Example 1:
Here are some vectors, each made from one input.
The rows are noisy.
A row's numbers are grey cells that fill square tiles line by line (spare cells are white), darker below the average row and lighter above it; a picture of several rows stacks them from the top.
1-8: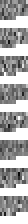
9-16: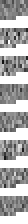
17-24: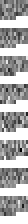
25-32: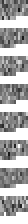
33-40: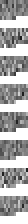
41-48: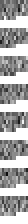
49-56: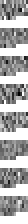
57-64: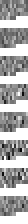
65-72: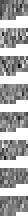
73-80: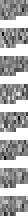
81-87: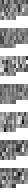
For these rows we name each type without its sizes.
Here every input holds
a point on a line.
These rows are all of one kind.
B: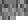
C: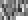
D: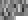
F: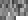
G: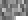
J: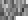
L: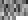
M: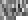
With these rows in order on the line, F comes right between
B and L.
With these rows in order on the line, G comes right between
B and J.
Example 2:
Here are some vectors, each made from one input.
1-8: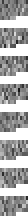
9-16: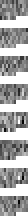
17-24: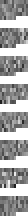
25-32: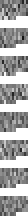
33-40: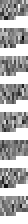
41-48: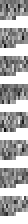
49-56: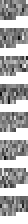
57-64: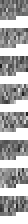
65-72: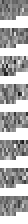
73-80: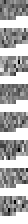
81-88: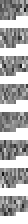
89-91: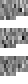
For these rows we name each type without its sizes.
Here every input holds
a point on a line.
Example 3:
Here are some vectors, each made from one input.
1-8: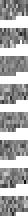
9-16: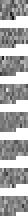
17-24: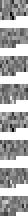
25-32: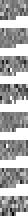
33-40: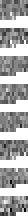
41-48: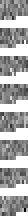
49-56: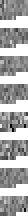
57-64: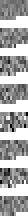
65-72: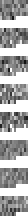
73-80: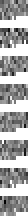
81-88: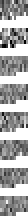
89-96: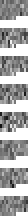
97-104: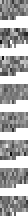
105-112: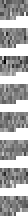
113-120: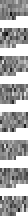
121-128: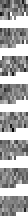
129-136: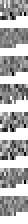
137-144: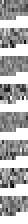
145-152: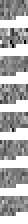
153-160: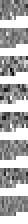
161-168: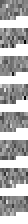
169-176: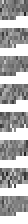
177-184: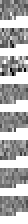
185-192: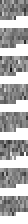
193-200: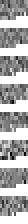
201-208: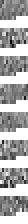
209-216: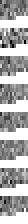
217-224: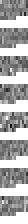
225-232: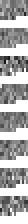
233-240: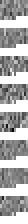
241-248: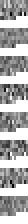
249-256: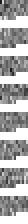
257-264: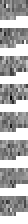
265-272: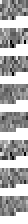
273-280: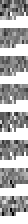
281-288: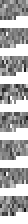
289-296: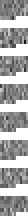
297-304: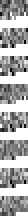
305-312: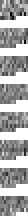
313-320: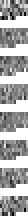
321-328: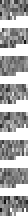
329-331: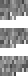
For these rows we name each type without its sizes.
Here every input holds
either a point on a circle, or a fixed value.
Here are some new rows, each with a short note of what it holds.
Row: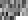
a fixed value
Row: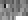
a point on a circle
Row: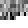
a fixed value
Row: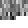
a fixed value
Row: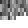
a point on a circle
